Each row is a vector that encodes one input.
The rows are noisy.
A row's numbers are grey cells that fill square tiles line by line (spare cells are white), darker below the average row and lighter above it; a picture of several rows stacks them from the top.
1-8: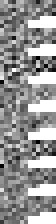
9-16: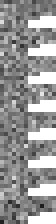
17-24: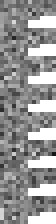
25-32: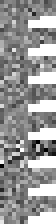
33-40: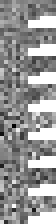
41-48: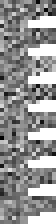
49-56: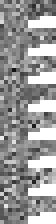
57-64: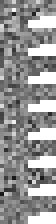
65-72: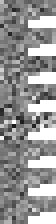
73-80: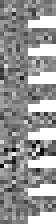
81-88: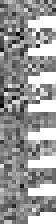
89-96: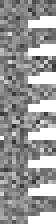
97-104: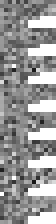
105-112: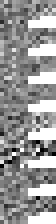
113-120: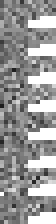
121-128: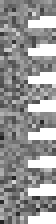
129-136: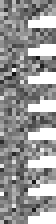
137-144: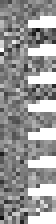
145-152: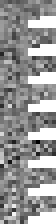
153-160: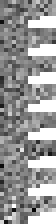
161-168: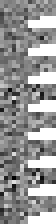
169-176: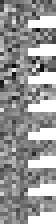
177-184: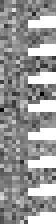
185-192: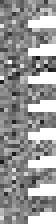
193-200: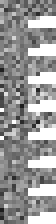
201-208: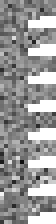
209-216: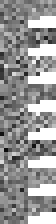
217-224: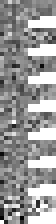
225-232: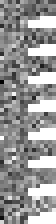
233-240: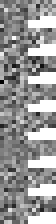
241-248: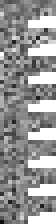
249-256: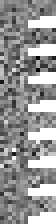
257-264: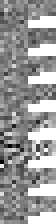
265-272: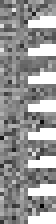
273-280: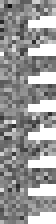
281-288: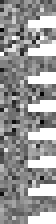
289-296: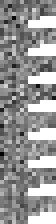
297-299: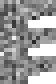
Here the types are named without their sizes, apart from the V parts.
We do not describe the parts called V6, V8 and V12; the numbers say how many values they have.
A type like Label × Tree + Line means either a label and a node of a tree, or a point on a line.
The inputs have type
List(Line) + Tree + V6 × V8 × V12.
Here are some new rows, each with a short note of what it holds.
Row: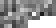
a value of V6, a value of V8 and a value of V12
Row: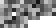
a node of a tree
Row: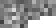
the empty list
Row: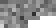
a list of two items
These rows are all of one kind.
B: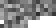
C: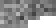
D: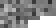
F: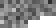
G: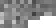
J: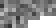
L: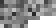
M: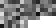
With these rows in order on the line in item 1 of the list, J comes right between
B and M.
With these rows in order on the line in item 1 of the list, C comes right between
D and G.
